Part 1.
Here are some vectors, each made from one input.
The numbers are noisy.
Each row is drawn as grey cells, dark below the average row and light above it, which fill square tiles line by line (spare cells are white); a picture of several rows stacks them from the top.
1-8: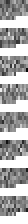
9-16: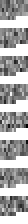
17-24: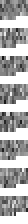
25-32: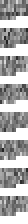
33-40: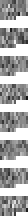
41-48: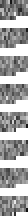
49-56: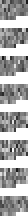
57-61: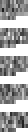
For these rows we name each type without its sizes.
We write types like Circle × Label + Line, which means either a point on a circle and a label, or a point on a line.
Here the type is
Line.
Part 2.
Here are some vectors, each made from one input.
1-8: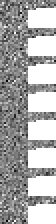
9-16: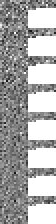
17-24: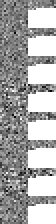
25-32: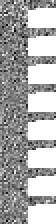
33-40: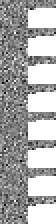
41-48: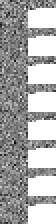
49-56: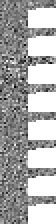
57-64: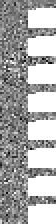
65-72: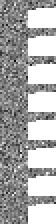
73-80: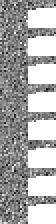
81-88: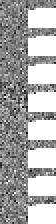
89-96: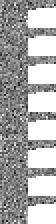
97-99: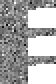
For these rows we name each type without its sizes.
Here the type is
Bool × Bool × Bool + Unit.
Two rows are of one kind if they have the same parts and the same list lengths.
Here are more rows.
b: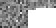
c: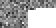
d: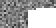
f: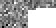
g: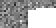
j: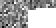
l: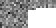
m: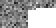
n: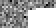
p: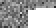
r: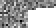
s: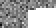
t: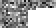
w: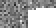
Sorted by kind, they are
b, c, d, f, g, j, l, m, n, p, r, s, w
t

